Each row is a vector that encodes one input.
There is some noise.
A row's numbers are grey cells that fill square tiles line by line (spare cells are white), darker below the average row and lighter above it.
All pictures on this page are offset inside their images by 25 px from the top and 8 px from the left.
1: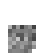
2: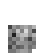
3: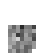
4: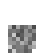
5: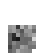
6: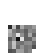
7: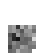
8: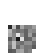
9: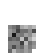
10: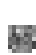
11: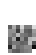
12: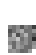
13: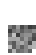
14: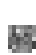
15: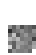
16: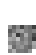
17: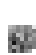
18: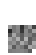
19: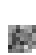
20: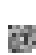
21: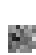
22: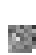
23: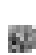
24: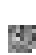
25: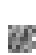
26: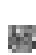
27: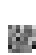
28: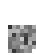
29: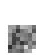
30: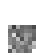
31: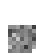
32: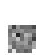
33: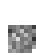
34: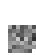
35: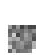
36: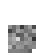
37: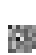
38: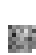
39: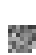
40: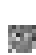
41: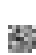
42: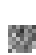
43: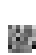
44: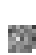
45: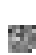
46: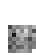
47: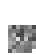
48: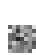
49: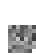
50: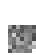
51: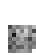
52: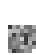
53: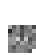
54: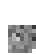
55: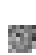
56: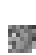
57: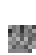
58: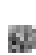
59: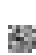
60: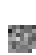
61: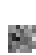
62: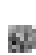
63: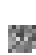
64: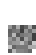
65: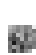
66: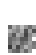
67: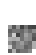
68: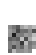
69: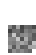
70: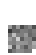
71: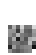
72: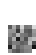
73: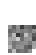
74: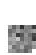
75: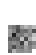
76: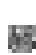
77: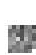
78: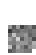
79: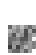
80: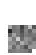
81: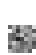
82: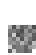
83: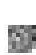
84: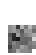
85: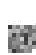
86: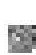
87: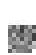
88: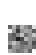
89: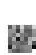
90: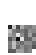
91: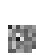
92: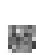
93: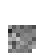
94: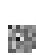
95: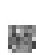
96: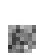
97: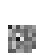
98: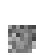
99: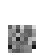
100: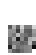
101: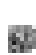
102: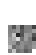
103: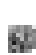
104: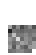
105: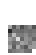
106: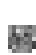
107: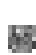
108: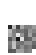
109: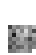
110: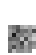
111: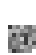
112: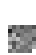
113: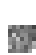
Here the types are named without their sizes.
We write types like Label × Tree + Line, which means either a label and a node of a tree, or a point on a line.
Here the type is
Circle × Circle + Label.
